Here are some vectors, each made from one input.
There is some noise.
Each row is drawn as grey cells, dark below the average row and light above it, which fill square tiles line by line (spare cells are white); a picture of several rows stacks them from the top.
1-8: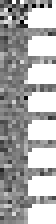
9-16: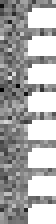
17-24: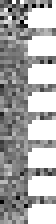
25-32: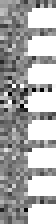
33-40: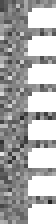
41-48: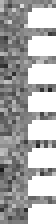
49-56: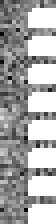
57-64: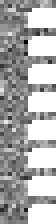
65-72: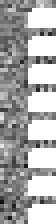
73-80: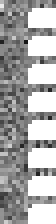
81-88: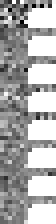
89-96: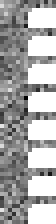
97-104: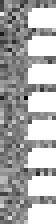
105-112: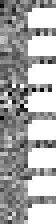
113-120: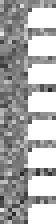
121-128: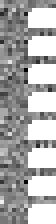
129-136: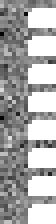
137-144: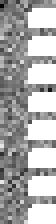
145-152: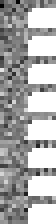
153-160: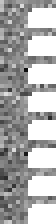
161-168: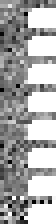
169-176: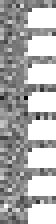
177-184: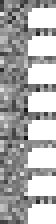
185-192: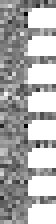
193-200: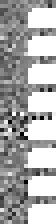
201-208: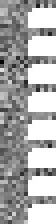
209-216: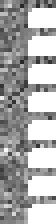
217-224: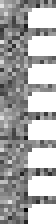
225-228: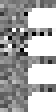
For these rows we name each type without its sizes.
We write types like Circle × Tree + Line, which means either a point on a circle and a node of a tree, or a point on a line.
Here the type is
List(Line).
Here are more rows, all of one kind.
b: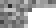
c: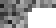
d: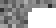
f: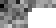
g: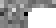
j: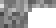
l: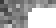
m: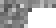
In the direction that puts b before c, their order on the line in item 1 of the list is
b, m, j, g, d, l, f, c.
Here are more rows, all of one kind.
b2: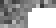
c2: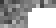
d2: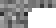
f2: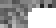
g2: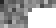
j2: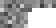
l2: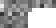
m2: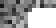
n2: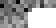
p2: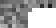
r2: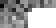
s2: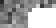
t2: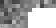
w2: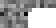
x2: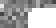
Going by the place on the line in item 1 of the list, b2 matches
c2, g2, s2 and t2.
